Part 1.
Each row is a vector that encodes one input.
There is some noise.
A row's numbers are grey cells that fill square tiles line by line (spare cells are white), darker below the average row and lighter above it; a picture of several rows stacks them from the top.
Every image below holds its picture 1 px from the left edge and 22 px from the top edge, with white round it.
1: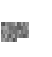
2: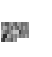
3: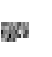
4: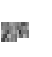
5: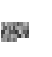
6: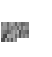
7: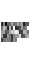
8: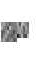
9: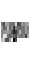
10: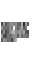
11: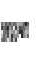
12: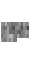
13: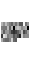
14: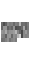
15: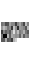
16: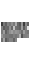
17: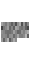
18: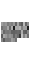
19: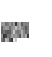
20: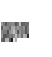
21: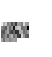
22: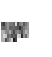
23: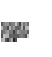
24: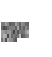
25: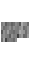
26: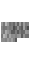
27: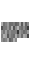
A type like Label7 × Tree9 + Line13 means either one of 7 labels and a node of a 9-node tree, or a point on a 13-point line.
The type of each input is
Line4 × Line6.
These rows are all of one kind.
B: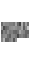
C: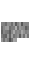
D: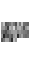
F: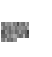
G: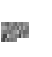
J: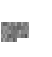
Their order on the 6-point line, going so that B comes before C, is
D, B, J, F, C, G.
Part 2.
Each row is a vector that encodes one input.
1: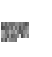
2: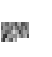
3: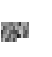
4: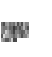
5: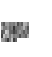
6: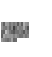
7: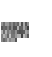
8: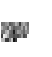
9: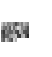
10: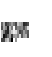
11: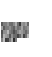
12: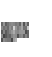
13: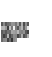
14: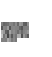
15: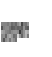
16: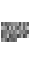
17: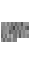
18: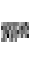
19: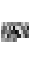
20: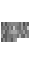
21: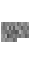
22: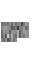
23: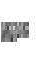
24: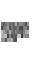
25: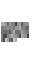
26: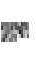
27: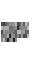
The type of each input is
Line5.
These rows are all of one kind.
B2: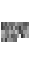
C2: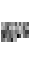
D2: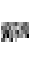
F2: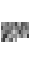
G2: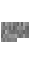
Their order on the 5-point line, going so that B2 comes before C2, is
F2, G2, D2, B2, C2.
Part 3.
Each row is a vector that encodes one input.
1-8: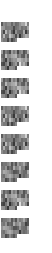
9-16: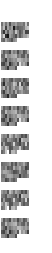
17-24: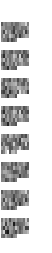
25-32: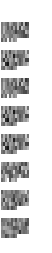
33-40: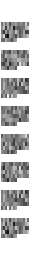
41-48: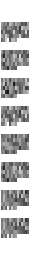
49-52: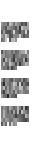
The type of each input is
Tree7.
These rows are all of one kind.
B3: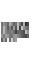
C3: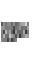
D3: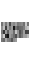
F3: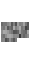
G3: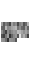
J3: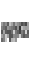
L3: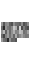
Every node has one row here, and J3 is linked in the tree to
B3.
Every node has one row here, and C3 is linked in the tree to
D3 and F3.
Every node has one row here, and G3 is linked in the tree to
L3.
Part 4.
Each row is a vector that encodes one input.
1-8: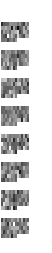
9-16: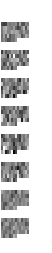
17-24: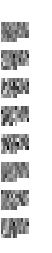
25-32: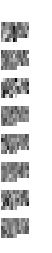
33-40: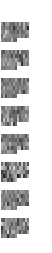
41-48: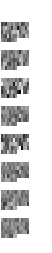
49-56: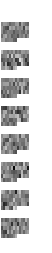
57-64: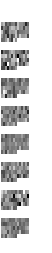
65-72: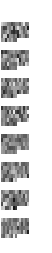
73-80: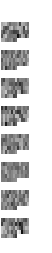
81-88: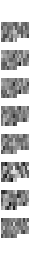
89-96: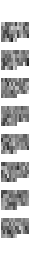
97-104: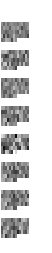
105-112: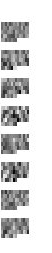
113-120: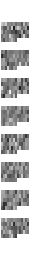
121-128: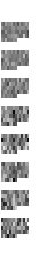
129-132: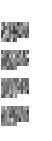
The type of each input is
Line4 × Line6.
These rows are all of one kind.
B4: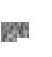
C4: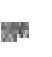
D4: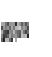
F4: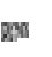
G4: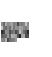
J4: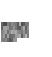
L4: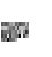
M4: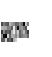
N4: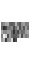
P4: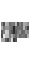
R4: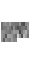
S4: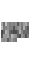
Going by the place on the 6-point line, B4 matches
C4, M4 and R4.
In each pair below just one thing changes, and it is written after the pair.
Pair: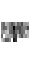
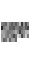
the place on the 4-point line
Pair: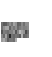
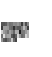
the place on the 6-point line
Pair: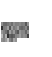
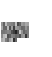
the place on the 4-point line
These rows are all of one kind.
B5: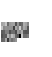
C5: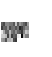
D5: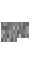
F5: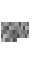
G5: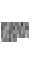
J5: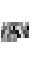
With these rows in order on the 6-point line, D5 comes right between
C5 and F5.
